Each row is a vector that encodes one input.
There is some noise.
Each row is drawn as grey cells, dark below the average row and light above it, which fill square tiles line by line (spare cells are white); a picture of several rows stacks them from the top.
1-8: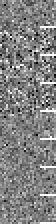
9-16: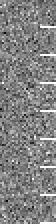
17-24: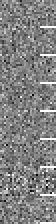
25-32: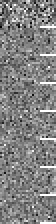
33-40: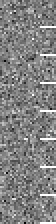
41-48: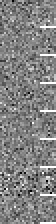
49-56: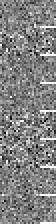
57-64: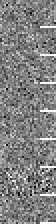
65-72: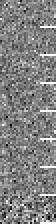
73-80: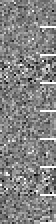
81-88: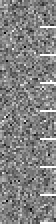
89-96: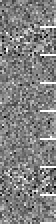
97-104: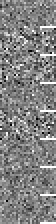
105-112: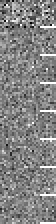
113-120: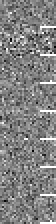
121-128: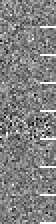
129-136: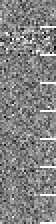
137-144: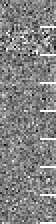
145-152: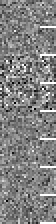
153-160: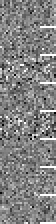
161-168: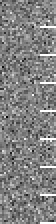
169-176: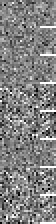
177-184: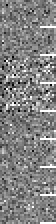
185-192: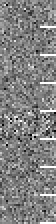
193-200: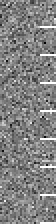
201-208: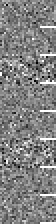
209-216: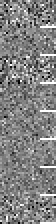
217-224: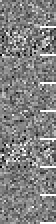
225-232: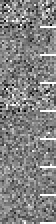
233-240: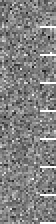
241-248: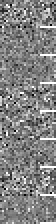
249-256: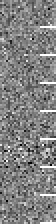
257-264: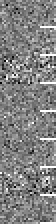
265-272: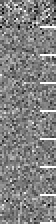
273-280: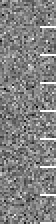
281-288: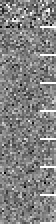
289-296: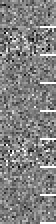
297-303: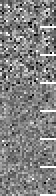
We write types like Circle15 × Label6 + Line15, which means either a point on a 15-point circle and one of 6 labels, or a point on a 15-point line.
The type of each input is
(Bool × Bool × Bool × Bool × Label8 + Circle9) × Circle9.
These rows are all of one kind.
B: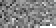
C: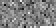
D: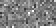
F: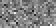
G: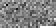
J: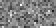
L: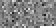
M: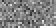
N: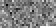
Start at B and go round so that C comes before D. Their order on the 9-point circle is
B, C, F, N, G, M, L, D, J.
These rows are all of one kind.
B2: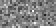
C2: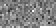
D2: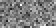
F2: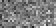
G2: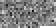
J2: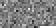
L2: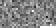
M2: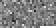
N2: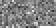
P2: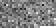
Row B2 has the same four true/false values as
N2 and P2.
